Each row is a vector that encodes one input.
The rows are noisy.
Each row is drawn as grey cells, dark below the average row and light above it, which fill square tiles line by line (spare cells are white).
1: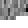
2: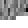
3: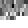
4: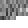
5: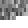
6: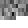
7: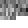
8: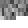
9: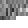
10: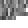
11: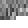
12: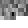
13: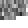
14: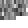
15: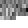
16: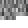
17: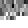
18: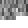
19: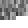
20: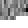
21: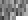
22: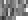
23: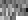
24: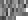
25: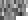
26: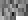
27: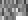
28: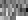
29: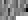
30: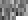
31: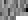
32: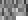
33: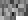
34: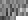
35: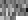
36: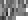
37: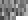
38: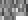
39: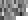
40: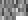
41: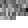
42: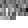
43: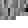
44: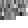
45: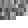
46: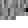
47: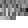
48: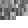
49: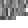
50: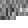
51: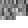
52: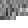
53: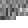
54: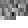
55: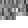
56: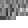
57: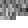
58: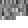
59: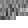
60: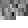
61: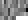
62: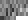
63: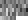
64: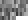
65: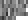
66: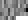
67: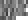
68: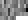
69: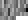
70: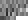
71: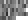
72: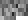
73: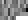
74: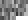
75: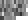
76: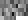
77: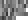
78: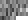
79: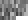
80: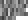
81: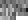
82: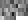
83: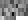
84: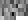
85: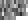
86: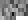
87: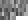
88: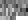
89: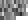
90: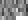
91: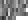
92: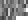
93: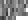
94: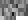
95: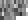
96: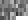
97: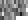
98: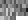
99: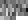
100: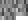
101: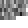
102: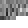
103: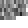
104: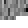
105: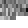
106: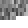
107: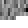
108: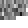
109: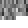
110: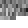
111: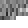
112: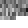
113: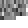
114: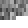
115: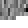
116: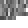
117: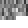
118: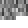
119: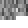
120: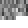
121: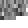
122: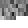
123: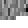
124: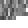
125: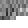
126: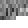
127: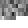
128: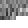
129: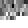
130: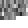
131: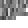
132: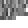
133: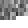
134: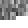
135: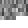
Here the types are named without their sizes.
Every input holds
either a fixed value, or three true/false values.
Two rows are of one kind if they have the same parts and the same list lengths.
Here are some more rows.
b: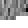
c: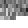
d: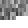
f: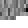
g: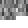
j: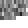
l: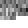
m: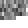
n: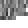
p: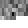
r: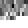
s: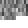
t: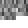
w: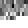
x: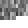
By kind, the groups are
b, c, d, f, g, j, l, m, n, p, s, t, x
r, w

